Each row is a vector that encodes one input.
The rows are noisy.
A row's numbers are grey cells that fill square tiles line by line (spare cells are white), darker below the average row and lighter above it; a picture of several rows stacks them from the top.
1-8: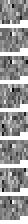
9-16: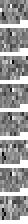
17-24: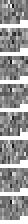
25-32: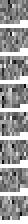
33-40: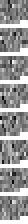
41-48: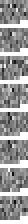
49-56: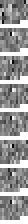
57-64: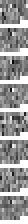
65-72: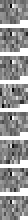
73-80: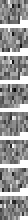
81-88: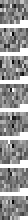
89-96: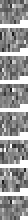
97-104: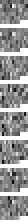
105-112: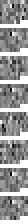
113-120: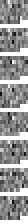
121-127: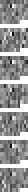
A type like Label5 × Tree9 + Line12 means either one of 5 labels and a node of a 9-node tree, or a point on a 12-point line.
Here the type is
(Circle8 + Unit) × (Line9 + Tree11).
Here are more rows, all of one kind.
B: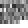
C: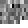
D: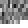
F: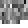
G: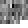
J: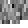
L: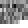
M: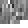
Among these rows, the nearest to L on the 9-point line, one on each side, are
B and G.
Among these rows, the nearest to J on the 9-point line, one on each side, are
F and M.
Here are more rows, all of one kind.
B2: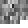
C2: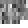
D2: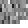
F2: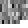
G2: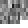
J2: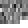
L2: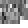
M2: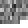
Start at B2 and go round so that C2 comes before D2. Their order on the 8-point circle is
B2, G2, M2, J2, L2, C2, F2, D2.
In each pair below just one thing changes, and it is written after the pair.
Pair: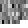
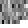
the node of the tree
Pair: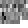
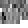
the node of the tree
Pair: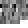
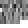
the node of the tree
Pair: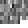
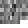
the place on the 8-point circle
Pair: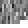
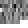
the place on the 8-point circle
